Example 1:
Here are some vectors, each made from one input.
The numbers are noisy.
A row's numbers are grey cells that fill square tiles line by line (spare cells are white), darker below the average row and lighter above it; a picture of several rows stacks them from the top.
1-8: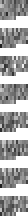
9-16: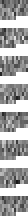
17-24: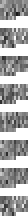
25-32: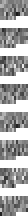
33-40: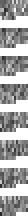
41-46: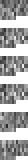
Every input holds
a point on a 9-point line.
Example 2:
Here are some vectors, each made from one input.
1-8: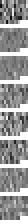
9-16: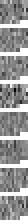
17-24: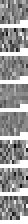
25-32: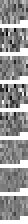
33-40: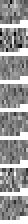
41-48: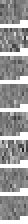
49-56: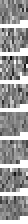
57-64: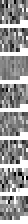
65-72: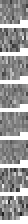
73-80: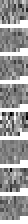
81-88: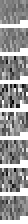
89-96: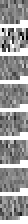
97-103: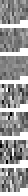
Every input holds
either a fixed value, or four true/false values.
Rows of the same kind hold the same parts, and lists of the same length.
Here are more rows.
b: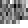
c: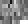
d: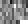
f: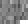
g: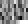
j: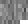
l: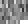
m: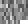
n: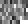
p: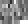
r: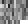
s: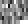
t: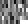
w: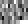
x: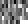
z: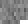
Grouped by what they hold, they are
b, d, f, j, l, m, n, r, t, x, z
c, g, p, s, w

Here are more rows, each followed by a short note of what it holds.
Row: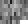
a fixed value
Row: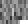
a fixed value
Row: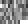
four true/false values
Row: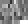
a fixed value
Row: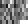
four true/false values
